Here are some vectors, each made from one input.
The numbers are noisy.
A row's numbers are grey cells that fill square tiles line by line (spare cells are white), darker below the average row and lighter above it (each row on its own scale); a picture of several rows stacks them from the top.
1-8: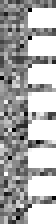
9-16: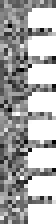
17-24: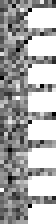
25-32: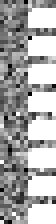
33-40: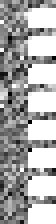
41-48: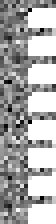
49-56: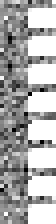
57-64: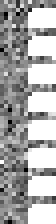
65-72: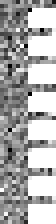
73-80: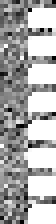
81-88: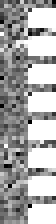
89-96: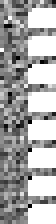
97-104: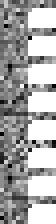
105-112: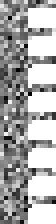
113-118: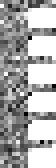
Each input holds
either a fixed value, or a node of a 13-node tree, or three true/false values.
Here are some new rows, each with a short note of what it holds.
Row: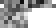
three true/false values
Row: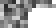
a fixed value
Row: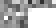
three true/false values
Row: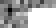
three true/false values
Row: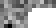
a node of a 13-node tree
